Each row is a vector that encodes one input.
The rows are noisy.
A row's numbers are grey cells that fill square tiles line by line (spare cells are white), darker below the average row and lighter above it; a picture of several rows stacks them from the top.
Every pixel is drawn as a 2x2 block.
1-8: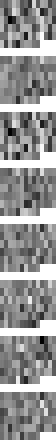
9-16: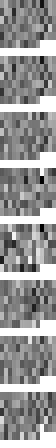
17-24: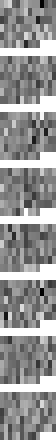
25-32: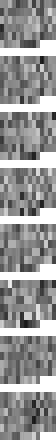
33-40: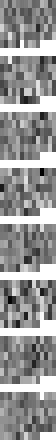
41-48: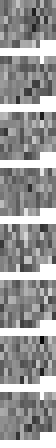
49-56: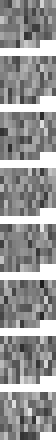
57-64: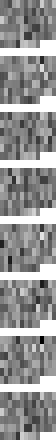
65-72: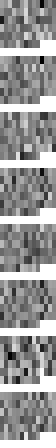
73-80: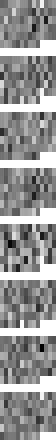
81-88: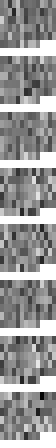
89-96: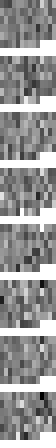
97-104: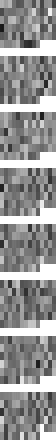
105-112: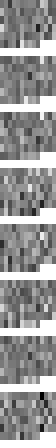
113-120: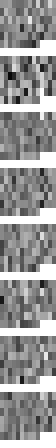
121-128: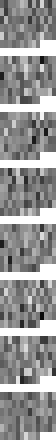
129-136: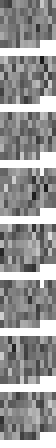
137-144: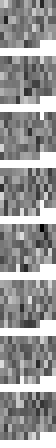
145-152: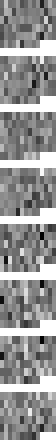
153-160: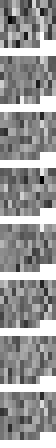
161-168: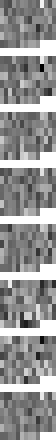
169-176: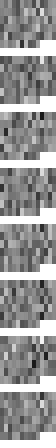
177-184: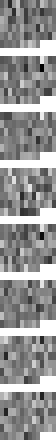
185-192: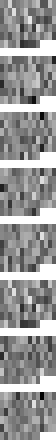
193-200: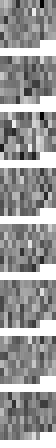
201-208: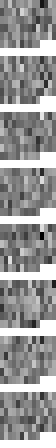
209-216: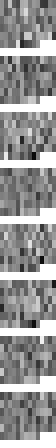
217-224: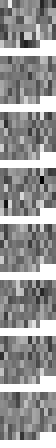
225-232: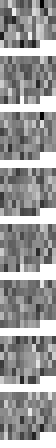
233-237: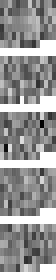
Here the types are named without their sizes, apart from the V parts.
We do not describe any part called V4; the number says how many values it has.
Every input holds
a true/false value, together with a list of items, each either a point on a line, or a value of V4.
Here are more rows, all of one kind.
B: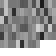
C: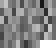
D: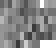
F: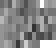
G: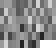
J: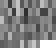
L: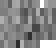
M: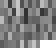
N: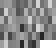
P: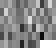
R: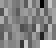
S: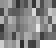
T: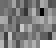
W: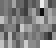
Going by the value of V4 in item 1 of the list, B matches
C, J and M.
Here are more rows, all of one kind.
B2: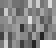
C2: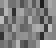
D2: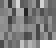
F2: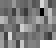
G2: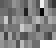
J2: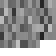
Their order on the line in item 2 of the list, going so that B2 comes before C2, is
D2, G2, B2, J2, C2, F2.
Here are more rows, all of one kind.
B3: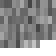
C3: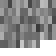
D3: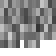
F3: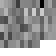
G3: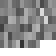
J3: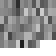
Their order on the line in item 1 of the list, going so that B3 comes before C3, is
J3, G3, B3, C3, F3, D3.
